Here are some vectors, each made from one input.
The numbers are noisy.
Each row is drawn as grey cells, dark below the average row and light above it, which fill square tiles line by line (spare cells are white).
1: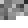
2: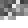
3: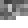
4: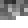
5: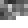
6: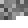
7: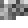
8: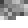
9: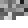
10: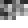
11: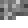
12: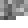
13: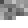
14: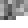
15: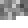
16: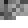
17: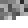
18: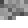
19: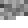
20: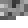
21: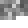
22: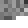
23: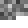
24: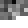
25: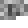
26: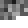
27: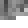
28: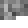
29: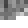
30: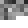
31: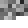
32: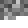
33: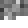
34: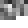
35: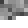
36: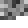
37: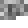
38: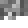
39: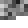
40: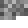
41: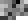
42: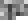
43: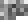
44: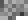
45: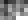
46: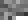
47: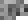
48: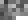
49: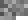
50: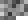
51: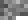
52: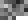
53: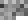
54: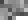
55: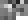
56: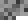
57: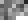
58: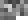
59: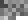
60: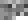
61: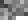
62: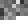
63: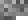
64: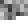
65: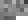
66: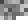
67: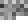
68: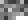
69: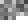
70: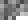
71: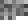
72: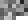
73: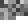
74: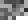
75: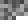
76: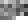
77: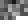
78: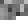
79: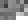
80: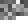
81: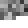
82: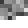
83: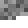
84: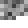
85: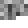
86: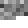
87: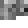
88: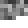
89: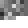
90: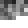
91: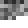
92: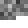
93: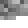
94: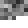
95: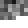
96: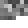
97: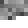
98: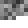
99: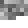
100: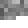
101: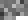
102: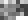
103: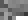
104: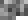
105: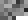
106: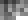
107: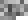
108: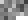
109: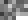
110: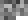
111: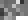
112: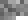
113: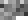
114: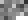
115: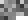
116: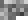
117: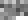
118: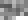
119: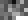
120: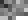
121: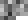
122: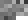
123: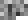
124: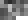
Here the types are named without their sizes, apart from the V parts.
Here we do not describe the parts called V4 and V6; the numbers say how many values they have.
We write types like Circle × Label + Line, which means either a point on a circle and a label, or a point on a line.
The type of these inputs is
(Bool × V4 + Line) × V6.
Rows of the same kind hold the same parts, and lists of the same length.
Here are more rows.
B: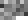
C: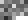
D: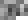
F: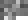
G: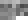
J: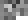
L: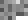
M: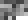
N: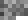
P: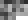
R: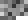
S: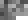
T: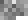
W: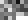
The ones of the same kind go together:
B, D, F, G, L, N, T
C, J, M, P, R, S, W

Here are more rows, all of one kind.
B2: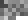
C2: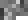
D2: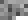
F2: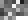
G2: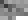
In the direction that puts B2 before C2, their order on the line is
B2, G2, D2, C2, F2.
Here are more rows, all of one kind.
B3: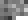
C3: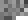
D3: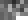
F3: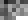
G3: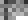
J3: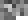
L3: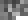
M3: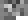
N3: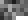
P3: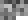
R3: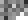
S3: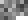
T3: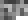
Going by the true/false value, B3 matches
C3, R3 and S3.
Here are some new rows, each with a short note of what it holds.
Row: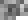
a point on a line and a value of V6
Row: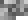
a point on a line and a value of V6
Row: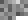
a point on a line and a value of V6
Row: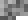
a true/false value, a value of V4 and a value of V6
